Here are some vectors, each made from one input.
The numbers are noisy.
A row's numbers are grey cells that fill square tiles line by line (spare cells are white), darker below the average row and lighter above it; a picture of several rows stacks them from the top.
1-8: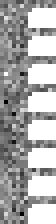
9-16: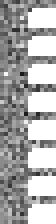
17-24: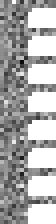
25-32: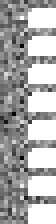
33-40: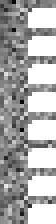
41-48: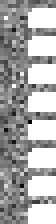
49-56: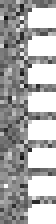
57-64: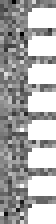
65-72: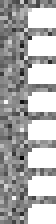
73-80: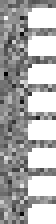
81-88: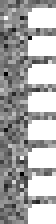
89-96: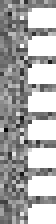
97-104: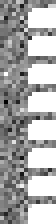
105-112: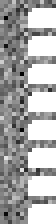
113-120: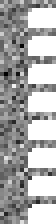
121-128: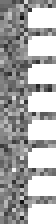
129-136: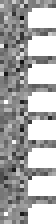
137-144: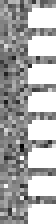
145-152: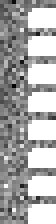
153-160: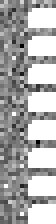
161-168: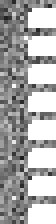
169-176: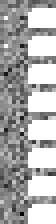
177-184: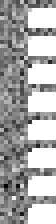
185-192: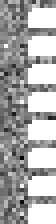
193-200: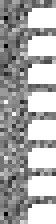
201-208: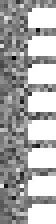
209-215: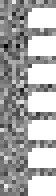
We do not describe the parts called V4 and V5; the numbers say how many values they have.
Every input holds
one of 6 labels and a true/false value, together with either a fixed value, or a value of V4 and a value of V5.
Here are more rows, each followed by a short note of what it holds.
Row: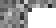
one of 6 labels and a true/false value
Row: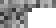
one of 6 labels, a true/false value, a value of V4 and a value of V5
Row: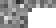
one of 6 labels and a true/false value
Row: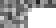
one of 6 labels, a true/false value, a value of V4 and a value of V5
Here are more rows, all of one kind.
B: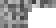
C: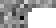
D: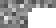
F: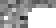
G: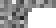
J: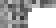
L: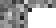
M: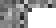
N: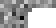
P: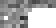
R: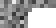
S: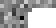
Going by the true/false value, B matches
D, M, P and R.
